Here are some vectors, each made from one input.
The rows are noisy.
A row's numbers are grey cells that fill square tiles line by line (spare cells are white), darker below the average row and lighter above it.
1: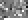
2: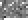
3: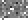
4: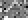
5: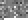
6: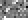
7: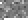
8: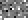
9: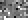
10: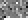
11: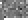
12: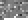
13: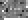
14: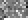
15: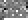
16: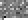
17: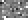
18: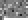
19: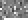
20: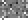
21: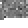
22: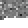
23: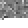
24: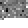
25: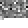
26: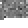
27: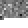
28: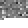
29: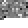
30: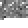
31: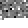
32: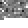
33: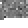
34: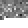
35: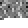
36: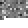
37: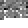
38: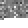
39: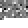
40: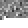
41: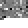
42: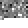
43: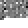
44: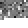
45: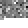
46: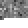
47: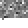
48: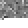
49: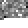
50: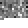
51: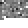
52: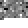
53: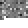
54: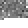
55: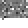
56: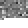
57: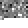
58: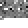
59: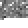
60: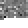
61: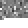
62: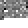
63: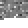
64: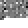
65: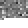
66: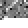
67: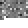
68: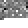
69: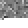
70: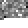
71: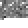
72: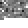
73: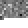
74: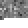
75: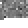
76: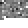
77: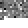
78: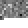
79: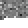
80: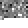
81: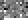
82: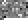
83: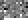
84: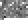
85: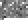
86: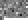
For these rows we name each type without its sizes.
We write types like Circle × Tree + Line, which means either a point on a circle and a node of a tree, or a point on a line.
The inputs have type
Bool × Bool × Bool × (Circle + Line).
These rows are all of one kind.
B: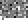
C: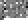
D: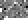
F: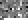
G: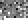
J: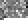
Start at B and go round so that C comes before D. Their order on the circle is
B, F, J, C, D, G.
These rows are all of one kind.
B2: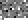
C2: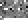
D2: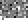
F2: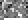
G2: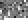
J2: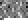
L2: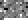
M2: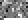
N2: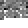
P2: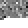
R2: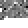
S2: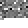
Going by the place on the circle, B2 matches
C2, D2 and S2.
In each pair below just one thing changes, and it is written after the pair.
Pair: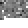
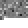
one of the three true/false values
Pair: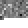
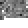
one of the three true/false values
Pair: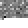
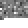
the place on the line
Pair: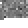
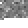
one of the three true/false values
